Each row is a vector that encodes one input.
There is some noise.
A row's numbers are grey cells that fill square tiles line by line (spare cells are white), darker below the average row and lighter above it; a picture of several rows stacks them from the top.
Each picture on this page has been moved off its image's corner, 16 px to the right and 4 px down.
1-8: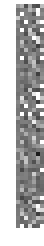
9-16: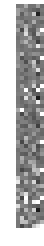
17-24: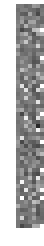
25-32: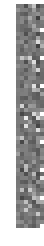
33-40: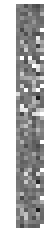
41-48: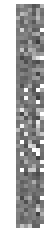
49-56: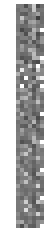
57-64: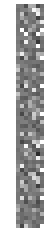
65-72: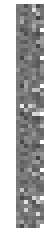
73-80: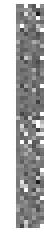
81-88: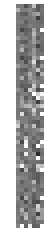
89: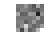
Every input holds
either a point on a 4-point line, or a list of up to two points on a 5-point line.
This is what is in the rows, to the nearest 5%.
About 30% of them hold a point on a 4-point line. The rest are lists of up to two points on a 5-point line: about 5% of all rows are empty, 30% hold one and 35% two.
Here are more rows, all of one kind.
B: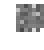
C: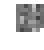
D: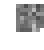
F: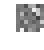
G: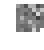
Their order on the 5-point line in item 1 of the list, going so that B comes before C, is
B, F, C, G, D.
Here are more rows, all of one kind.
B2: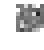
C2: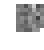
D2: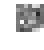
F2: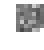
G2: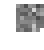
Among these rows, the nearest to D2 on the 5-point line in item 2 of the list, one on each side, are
C2 and G2.
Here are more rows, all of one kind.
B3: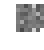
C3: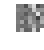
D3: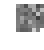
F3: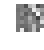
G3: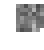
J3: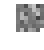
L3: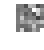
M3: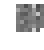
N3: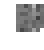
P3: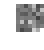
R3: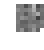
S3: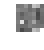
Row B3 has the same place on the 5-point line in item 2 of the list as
G3, N3 and S3.
